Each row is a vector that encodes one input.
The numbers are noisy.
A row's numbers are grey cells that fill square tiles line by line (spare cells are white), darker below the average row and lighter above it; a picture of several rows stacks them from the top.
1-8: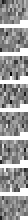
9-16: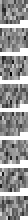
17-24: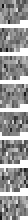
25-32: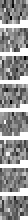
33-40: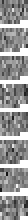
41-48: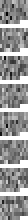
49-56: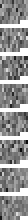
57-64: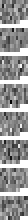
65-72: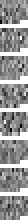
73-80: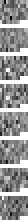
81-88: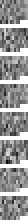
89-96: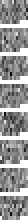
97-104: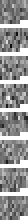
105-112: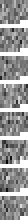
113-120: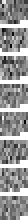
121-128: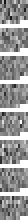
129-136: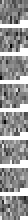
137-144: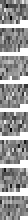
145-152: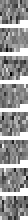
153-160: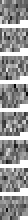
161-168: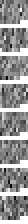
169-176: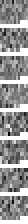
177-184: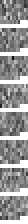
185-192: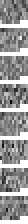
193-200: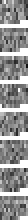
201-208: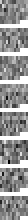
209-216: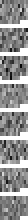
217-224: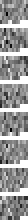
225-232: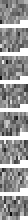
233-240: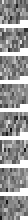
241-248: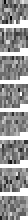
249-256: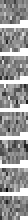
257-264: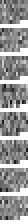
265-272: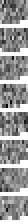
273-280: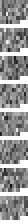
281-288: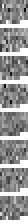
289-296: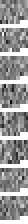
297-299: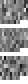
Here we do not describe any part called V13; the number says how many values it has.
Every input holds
a value of V13, together with either a point on a 14-point circle, or a point on a 17-point circle.
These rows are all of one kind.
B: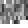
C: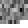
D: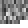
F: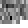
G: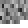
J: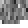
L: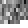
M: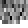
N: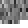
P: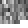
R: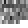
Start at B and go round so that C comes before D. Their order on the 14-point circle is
B, N, J, R, M, F, G, C, D, L, P.
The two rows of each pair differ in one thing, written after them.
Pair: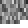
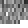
the value of V13
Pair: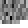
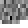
the place on the 14-point circle
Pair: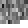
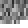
the value of V13
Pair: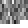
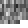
the value of V13
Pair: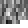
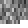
the value of V13
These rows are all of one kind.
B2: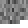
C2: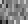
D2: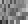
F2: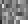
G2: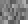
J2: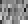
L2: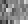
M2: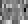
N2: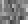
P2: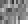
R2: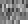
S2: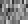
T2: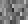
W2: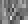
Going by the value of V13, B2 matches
G2, N2, T2 and W2.
